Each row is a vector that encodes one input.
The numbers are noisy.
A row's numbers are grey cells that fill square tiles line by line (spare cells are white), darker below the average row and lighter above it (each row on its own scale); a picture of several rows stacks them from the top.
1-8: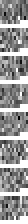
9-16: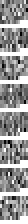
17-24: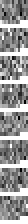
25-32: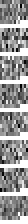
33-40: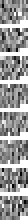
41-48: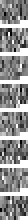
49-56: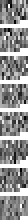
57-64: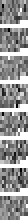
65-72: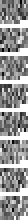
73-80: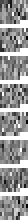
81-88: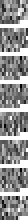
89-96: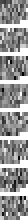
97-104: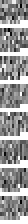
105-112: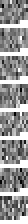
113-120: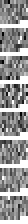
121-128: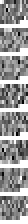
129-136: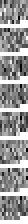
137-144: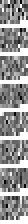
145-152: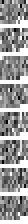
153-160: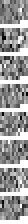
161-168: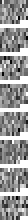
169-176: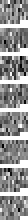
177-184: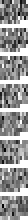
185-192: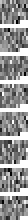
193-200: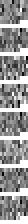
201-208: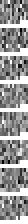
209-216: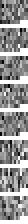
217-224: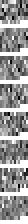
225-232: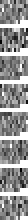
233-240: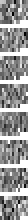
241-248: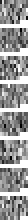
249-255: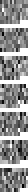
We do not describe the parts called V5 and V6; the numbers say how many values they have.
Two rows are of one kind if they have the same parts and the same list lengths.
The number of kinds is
3.
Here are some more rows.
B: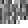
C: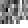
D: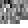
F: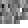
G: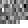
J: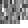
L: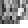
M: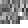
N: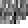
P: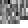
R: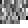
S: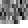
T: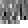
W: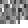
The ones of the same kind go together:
B, G, N, S, T, W
C, F, L, M
D, J, P, R

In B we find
a node of a 9-node tree and a true/false value.
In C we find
one of 9 labels and a value of V6.
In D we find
a true/false value and a value of V5.
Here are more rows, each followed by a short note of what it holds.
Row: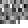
a node of a 9-node tree and a true/false value
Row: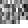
a node of a 9-node tree and a true/false value
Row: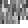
a true/false value and a value of V5
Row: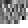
a true/false value and a value of V5
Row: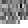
a node of a 9-node tree and a true/false value
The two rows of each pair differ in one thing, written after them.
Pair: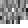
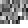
the label
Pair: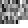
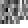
the value of V6
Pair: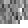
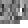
the label
